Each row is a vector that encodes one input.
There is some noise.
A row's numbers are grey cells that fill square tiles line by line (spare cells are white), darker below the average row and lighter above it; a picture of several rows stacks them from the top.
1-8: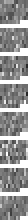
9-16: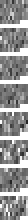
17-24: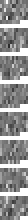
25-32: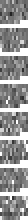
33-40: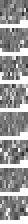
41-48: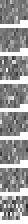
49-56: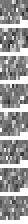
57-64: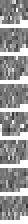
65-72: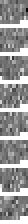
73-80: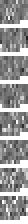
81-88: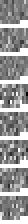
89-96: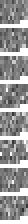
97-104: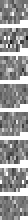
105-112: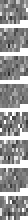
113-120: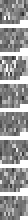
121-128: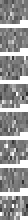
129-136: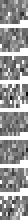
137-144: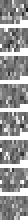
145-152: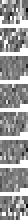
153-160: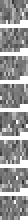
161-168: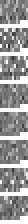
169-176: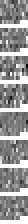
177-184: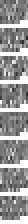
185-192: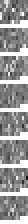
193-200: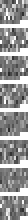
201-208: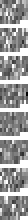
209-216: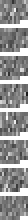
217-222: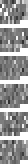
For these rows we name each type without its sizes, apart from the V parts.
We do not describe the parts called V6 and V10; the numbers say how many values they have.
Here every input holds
a true/false value and a value of V6, together with either a point on a line, or a value of V10.
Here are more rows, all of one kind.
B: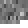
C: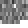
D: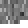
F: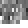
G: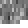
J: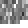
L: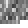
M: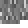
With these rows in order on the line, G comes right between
F and J.
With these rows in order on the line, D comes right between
L and M.
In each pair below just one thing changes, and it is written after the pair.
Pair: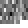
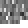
the place on the line
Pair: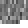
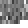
the true/false value
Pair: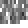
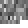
the value of V6
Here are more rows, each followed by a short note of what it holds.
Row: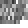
a true/false value, a value of V6 and a value of V10
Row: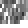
a true/false value, a value of V6 and a value of V10
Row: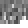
a true/false value, a value of V6 and a value of V10
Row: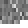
a point on a line, a true/false value and a value of V6
